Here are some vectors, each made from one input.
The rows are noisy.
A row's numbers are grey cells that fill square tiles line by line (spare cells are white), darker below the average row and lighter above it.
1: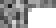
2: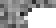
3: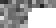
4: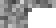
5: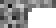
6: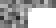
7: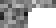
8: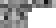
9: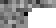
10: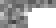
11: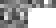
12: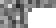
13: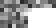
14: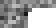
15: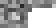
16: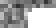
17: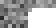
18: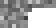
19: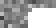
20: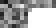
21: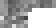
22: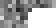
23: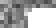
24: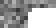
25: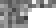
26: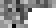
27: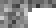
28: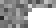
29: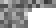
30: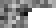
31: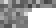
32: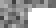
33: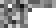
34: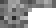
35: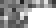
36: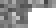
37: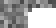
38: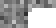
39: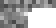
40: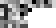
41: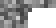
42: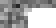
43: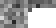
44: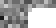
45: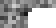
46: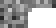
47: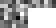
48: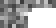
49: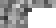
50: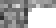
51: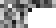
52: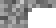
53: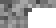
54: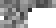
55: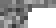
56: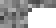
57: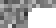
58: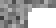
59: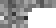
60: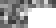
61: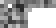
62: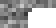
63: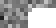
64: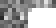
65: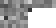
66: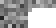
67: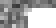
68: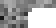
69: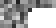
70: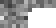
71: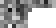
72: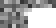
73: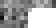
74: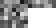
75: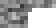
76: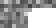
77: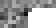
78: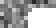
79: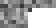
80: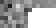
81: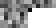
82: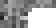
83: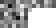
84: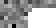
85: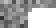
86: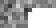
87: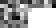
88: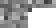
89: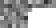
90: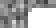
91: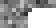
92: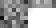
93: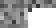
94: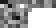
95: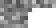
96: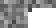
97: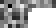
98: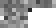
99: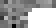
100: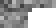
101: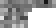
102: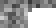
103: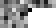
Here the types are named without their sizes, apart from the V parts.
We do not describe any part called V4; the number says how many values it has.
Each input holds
a point on a line and three true/false values, together with either a point on a line, or a value of V4.
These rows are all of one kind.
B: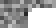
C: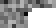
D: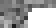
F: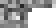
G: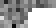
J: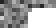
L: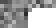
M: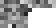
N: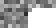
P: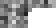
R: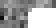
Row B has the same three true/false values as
C, L, M and N.
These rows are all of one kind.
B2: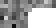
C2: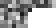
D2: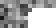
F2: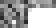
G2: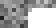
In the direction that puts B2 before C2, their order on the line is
F2, G2, D2, B2, C2.
